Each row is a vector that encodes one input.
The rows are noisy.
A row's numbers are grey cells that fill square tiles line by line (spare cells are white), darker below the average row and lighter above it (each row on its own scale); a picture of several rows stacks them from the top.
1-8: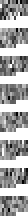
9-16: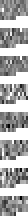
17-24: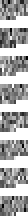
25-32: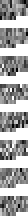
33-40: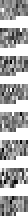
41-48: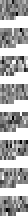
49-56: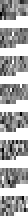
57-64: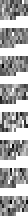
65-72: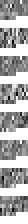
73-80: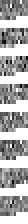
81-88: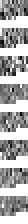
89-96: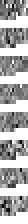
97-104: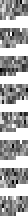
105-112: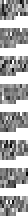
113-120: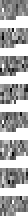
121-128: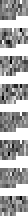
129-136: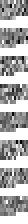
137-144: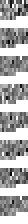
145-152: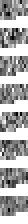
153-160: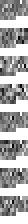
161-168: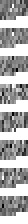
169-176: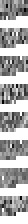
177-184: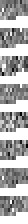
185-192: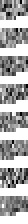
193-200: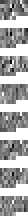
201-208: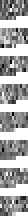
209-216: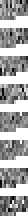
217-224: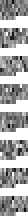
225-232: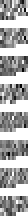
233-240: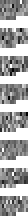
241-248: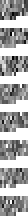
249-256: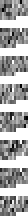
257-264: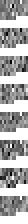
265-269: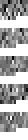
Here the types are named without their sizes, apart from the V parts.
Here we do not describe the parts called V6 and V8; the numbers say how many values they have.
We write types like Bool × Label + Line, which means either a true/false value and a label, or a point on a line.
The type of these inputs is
(Bool × Circle + List(V6) × V8) × Label.
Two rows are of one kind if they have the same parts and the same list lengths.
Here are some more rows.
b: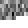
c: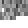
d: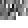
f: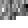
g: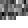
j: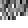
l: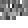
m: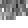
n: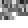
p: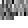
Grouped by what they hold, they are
b, c, m
d, l
f, g, j
n, p

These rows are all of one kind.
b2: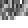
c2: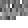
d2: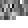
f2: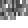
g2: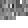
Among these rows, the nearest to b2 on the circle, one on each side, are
f2 and g2.
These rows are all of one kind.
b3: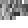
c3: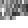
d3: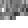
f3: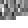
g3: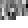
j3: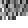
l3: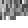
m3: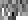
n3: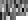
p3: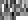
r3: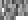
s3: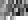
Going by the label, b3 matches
c3, d3, l3 and s3.
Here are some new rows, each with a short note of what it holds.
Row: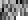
a label and a value of V8, together with a list of one item
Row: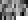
a label and a value of V8, together with a list of two items
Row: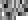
a label and a value of V8, together with a list of two items
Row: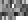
a label and a value of V8, together with a list of one item
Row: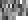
a point on a circle, a label and a true/false value
